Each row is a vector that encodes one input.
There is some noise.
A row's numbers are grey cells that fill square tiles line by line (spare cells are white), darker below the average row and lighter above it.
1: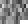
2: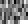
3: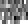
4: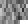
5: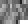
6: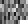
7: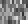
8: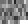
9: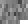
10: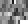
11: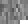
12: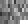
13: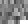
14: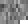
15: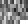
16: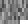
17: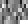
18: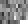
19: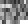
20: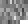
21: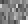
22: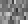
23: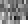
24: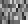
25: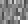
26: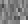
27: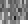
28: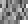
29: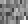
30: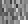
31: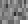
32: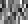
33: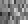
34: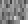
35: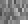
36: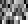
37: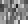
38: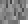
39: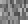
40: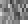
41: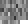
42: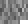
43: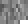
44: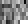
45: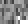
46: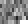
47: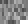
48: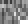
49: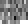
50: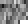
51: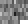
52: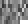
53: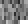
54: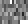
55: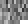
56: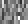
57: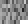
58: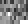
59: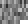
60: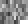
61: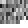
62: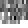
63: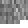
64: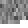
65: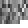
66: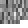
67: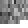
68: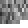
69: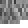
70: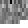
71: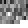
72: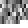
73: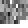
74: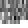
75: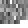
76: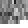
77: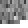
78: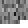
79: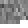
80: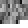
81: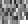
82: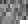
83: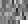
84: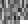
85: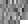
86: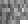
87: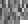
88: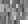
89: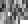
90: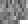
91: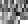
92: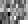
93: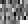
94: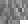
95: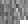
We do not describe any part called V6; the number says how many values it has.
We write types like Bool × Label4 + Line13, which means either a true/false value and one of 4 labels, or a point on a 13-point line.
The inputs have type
Bool × V6 + List2(Line5).
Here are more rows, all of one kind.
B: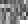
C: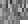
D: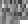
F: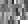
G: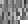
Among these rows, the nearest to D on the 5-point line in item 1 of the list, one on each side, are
C and G.
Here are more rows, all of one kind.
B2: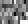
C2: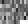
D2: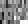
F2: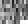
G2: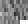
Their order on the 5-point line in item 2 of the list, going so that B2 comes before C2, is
D2, B2, C2, G2, F2.
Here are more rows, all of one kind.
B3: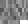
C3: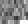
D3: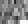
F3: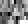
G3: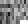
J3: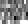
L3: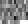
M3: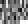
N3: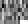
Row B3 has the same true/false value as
C3 and F3.
